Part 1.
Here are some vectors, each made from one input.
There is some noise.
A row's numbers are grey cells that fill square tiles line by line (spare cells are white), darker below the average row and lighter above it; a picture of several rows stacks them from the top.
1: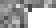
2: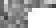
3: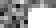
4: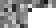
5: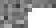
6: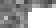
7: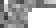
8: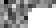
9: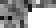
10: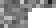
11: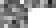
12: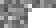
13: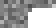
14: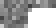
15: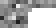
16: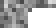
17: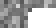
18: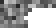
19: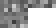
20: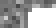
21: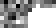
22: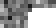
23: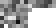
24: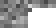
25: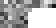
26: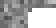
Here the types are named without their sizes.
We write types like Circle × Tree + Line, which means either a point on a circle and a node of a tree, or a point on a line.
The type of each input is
Bool × Bool × Bool.
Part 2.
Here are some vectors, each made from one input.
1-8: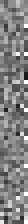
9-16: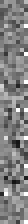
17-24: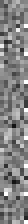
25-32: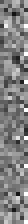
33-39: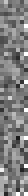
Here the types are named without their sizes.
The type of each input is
Line.
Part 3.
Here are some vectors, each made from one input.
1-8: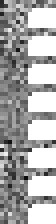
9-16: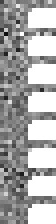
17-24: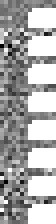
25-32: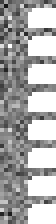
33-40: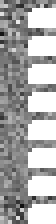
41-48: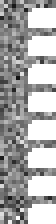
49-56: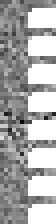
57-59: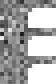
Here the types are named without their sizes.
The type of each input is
Line.
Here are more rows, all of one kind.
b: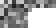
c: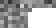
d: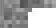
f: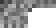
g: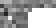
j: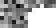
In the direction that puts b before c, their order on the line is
j, b, c, g, d, f.
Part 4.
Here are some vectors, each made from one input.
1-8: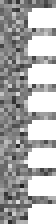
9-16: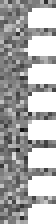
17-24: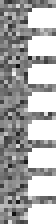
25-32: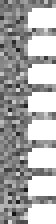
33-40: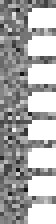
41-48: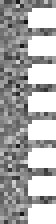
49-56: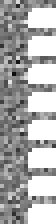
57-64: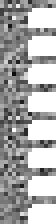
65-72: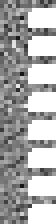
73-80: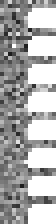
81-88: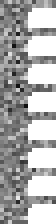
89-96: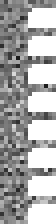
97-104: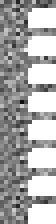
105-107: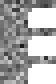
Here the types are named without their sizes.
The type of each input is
Bool × Bool × Bool.
